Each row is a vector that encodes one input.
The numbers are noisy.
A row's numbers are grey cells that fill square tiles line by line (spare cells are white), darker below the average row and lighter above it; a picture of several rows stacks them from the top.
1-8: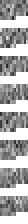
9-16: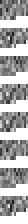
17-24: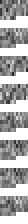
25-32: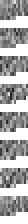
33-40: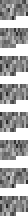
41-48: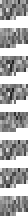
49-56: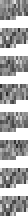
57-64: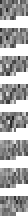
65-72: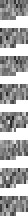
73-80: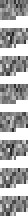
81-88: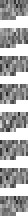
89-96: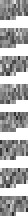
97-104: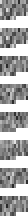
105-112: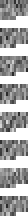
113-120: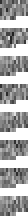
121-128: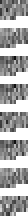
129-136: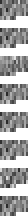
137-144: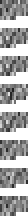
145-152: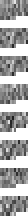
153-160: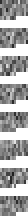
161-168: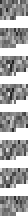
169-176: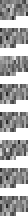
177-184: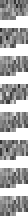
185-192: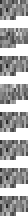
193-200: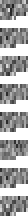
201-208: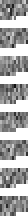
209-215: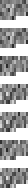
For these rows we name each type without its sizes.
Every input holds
three true/false values.
